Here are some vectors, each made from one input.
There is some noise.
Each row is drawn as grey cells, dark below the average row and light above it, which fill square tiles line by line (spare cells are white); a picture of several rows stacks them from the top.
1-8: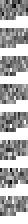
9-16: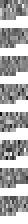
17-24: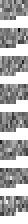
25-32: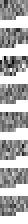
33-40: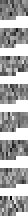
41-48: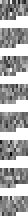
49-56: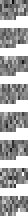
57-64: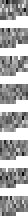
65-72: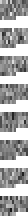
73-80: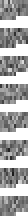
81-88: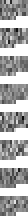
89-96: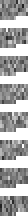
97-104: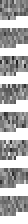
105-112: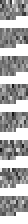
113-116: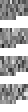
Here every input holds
a point on a 9-point line, together with either a point on a 9-point line, or three true/false values.
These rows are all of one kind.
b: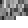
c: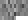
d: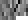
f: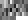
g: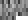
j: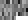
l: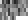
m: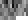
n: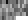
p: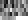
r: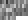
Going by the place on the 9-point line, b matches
n, p and r.
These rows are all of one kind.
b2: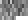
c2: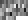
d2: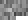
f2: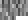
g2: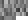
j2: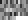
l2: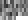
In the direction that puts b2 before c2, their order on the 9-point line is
f2, b2, g2, d2, j2, c2, l2.
